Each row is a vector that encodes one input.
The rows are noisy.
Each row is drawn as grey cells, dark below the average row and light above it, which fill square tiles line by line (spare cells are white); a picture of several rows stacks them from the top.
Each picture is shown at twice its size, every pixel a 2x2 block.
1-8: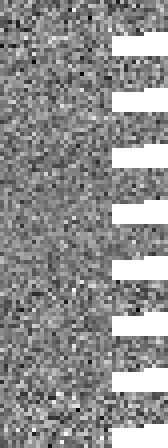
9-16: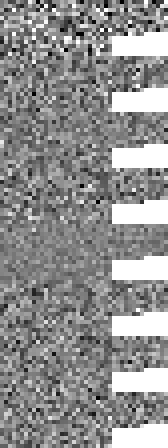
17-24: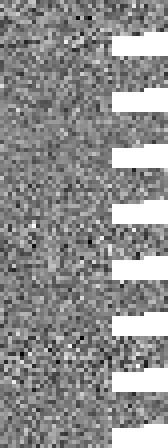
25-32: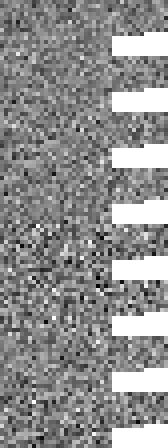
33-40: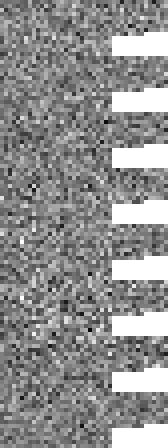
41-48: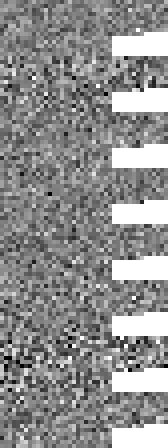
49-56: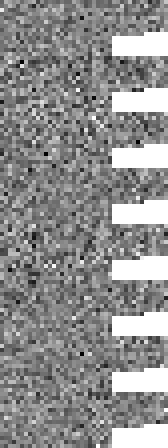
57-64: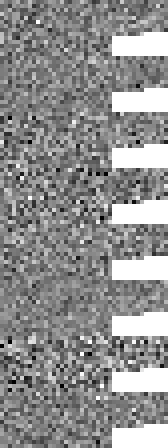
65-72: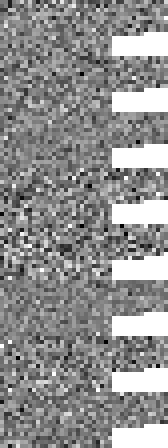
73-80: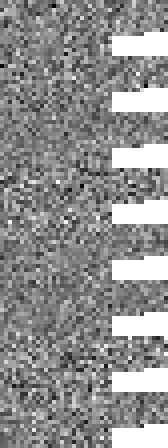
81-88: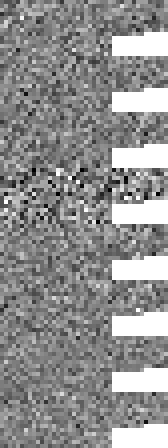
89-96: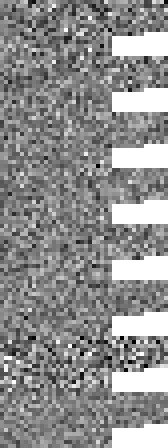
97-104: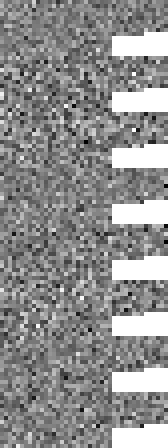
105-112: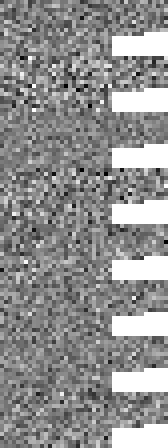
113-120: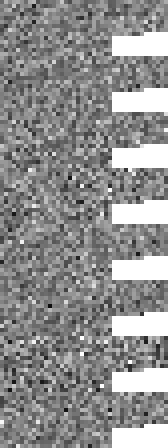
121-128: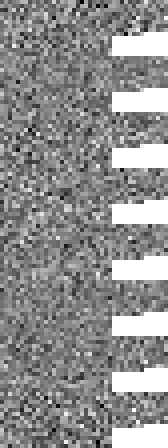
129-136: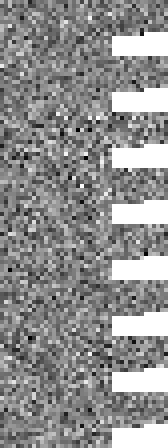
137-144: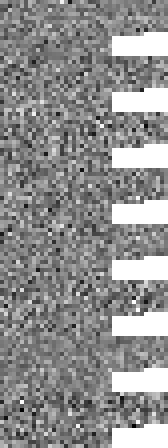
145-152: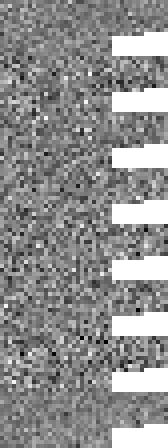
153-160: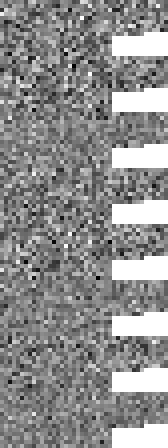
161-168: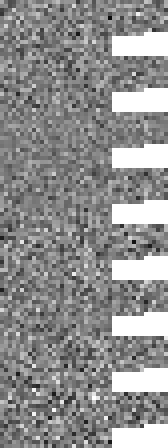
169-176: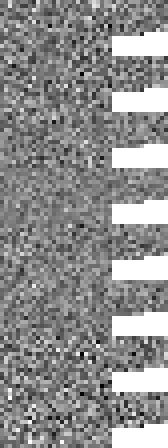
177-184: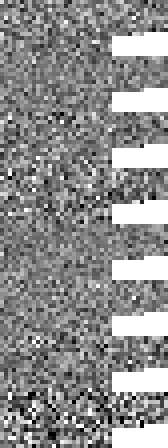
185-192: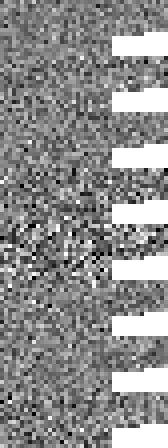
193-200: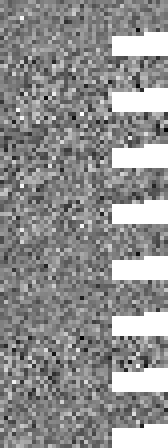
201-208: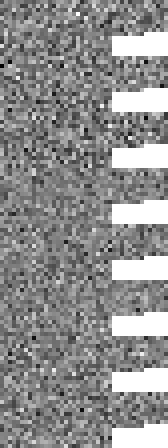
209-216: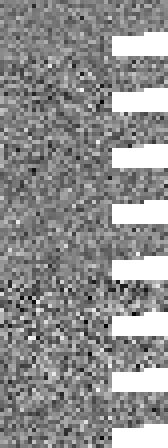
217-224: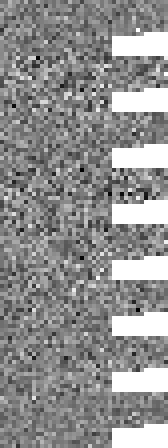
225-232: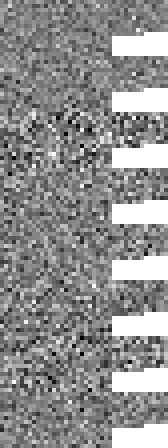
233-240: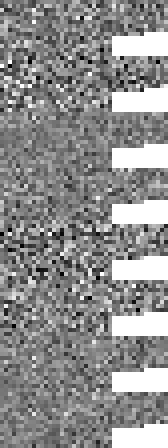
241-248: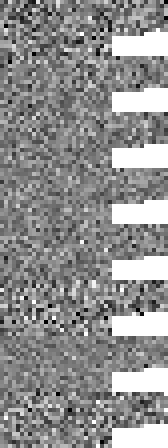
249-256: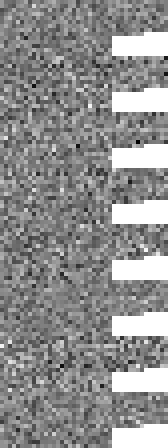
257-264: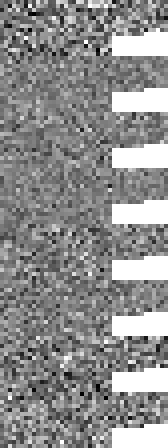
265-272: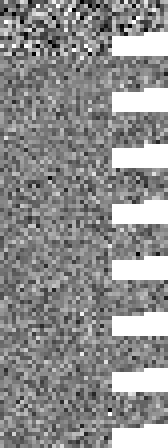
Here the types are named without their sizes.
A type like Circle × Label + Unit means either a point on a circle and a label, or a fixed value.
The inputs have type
Label × (Label + Tree).
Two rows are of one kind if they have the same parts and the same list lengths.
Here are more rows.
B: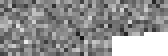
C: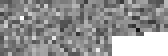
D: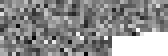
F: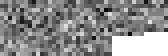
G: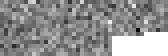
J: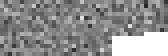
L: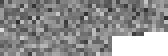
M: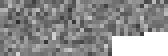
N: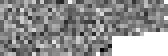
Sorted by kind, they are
B, D, J, N
C, F, G, L, M

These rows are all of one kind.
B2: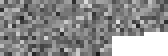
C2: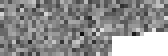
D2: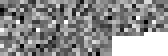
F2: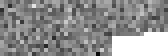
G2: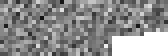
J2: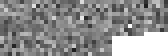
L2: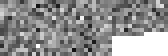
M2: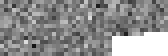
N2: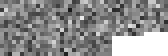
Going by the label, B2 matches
G2 and N2.
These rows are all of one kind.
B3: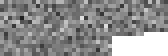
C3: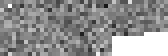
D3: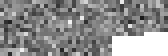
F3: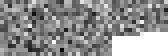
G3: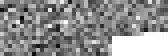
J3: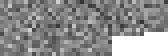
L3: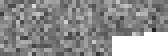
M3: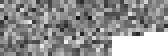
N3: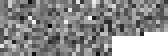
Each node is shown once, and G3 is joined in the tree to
F3 and L3.
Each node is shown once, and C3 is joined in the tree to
B3.
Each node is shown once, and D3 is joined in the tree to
M3 and N3.
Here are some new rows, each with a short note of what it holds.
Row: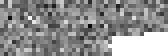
a label and a node of a tree
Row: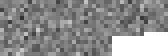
a label and a node of a tree
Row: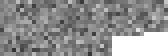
a label and a node of a tree
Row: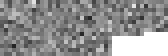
a label and a node of a tree
